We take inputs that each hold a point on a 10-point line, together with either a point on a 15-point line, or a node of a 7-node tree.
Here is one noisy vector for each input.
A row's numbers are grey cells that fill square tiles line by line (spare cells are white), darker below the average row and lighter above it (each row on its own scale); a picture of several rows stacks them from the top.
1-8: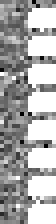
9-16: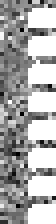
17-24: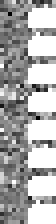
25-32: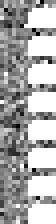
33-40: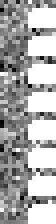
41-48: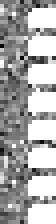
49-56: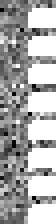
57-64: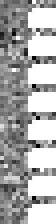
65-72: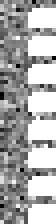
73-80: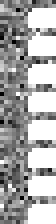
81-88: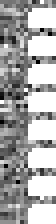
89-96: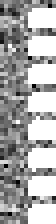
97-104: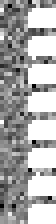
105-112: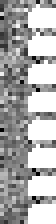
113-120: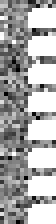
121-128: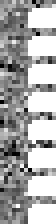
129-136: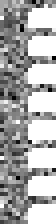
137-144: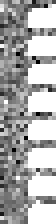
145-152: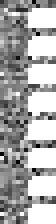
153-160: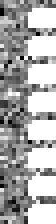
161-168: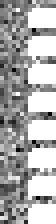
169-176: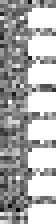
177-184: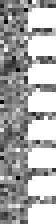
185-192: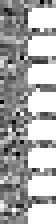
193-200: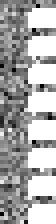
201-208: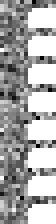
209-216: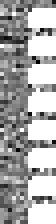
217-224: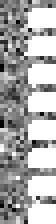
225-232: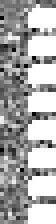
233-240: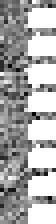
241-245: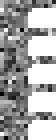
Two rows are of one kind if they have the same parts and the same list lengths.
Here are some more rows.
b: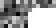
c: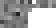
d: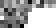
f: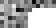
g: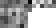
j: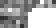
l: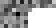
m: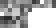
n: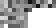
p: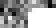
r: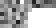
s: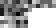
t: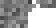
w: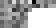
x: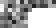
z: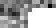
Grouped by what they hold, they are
b, c, g, j, l, m, t, x
d, f, n, p, r, s, w, z

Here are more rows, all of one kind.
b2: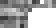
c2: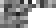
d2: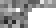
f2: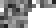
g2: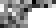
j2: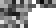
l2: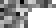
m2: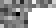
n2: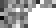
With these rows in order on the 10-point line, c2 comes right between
f2 and m2.
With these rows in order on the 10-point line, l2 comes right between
j2 and n2.
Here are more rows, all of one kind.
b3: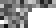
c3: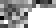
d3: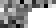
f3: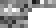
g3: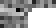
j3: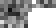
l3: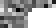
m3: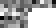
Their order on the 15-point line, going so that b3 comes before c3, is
d3, b3, c3, j3, l3, g3, m3, f3.
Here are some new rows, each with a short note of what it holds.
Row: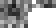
a point on a 10-point line and a point on a 15-point line
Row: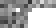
a point on a 10-point line and a point on a 15-point line
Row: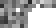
a point on a 10-point line and a point on a 15-point line
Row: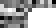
a point on a 10-point line and a point on a 15-point line
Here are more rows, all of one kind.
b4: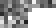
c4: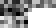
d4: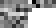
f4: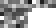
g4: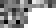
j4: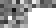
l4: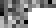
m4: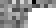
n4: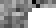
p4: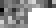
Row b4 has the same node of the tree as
d4, g4, l4 and p4.
